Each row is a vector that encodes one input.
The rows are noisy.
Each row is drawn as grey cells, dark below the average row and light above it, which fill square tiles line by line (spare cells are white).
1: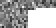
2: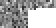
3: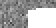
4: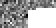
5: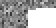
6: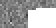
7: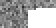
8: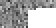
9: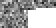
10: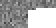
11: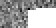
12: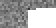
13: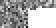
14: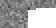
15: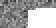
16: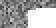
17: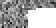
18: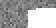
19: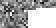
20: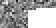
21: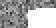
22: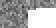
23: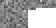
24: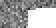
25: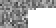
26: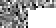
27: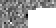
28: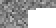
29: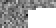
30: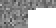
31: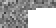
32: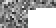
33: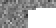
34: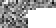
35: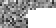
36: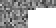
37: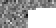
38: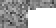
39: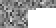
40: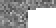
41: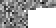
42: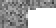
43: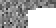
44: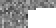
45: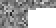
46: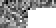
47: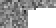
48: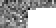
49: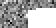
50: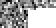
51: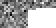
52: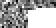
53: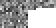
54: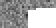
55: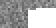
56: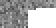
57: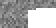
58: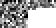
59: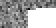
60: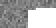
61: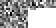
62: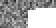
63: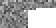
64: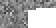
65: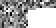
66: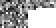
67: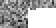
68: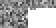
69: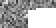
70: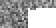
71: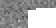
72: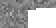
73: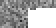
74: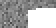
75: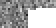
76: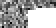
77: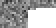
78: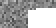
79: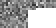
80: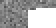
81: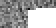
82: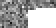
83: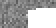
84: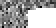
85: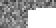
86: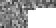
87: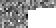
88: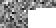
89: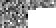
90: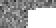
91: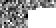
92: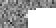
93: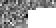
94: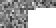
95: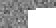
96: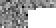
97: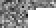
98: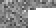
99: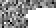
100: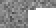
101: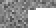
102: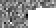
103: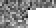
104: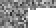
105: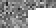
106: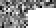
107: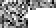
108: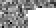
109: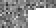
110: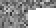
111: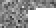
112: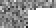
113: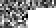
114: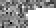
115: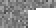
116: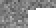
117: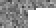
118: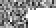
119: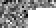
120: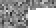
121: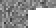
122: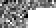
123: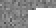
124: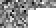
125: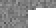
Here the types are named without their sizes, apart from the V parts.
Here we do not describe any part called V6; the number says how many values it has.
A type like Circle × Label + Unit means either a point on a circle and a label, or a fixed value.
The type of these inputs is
List(Bool × V6).
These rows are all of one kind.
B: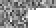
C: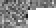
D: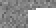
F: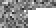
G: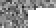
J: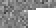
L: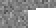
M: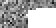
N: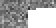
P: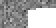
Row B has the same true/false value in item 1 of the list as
C, J, L and N.
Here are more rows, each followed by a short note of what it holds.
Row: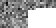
the empty list
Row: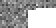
the empty list
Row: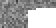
a list of two items
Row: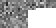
the empty list
